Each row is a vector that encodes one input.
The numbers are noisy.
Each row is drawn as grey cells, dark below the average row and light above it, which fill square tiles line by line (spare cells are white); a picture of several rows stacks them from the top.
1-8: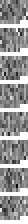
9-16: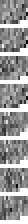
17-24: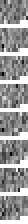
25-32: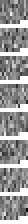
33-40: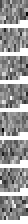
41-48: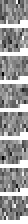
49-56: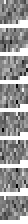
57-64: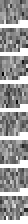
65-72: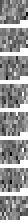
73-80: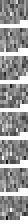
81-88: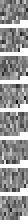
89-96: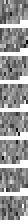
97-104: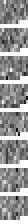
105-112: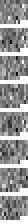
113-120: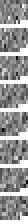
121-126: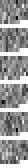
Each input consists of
one of 8 labels, together with either one of 8 labels, or a point on a 6-point line.
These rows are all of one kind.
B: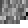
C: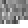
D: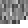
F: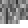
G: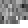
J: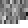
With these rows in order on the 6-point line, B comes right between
D and F.
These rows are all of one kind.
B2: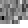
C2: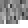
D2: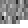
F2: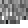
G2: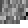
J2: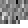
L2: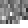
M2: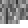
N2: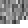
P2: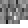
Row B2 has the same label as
M2 and P2.
